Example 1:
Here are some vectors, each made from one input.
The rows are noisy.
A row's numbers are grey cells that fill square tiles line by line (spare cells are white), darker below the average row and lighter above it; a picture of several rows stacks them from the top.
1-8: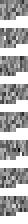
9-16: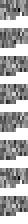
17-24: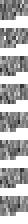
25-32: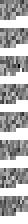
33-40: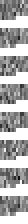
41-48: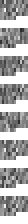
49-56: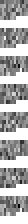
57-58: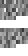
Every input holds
a point on an 8-point circle.
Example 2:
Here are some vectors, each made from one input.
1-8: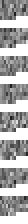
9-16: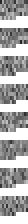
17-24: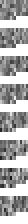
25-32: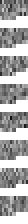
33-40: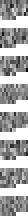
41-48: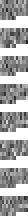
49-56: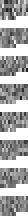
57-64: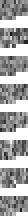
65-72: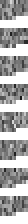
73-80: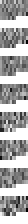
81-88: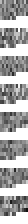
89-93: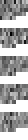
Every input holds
a point on a 16-point circle.
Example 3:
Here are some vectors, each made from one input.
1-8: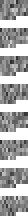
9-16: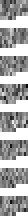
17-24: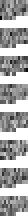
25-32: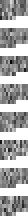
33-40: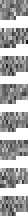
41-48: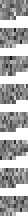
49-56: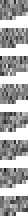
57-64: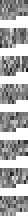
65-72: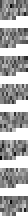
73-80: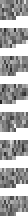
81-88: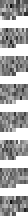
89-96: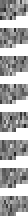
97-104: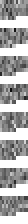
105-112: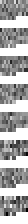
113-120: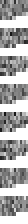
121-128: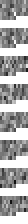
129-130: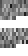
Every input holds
a point on a 16-point circle.
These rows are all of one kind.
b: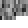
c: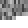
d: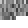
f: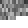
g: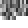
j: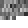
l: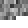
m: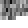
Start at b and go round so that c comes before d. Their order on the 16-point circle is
b, c, f, j, l, g, d, m.
